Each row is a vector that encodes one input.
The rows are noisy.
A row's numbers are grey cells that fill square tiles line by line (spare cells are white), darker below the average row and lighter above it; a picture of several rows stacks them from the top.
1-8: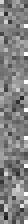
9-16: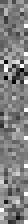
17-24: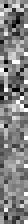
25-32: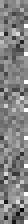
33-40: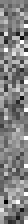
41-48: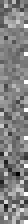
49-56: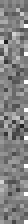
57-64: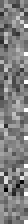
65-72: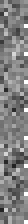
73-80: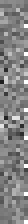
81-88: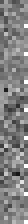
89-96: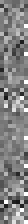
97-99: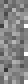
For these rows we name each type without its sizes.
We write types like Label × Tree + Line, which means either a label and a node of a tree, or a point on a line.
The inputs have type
List(Line) + Tree.
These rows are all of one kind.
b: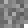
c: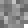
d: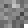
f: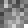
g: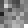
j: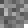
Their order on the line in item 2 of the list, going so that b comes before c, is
j, f, b, g, c, d.
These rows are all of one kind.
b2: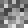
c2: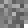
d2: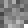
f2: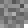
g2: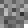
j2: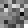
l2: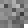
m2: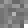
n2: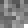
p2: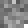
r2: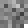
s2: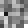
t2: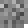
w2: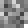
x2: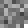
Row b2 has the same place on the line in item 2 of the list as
l2, n2, t2 and w2.
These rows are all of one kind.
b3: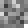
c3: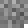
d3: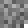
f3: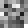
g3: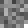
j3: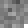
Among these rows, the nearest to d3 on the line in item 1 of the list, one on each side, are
f3 and j3.
